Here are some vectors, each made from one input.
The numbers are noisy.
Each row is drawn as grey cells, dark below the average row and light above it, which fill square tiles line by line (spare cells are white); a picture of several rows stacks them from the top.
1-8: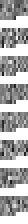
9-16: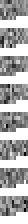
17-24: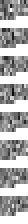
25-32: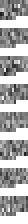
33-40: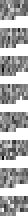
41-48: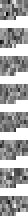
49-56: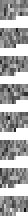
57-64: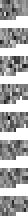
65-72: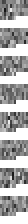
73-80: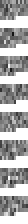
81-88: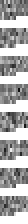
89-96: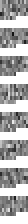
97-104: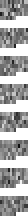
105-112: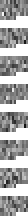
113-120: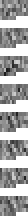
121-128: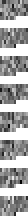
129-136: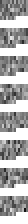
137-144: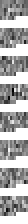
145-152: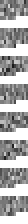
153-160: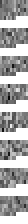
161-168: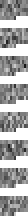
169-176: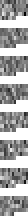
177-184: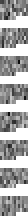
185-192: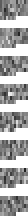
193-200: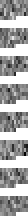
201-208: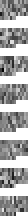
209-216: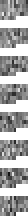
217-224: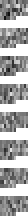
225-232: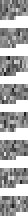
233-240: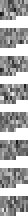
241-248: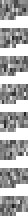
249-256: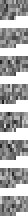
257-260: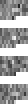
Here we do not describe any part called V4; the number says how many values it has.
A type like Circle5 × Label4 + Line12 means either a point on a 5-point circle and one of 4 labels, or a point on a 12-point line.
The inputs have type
(Line5 + V4) × Line8 + Line6 × Tree9.
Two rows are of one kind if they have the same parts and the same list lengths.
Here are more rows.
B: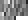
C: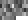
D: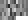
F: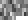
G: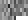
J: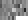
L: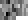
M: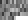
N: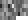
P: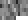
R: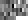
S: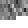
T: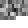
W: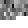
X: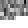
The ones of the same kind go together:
B, D, G, X
C, J, M, N, P, S
F, L, R, T, W

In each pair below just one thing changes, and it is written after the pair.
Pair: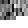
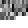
the place on the 6-point line
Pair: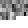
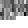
the node of the tree
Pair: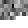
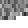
the node of the tree
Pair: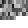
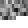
the node of the tree
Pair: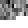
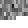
the node of the tree
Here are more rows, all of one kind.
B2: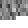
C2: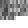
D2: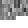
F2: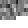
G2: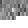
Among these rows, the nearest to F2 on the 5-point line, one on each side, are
B2 and C2.
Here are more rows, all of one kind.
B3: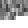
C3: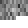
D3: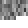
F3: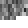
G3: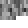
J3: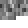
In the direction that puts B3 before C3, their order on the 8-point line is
B3, C3, D3, G3, F3, J3.
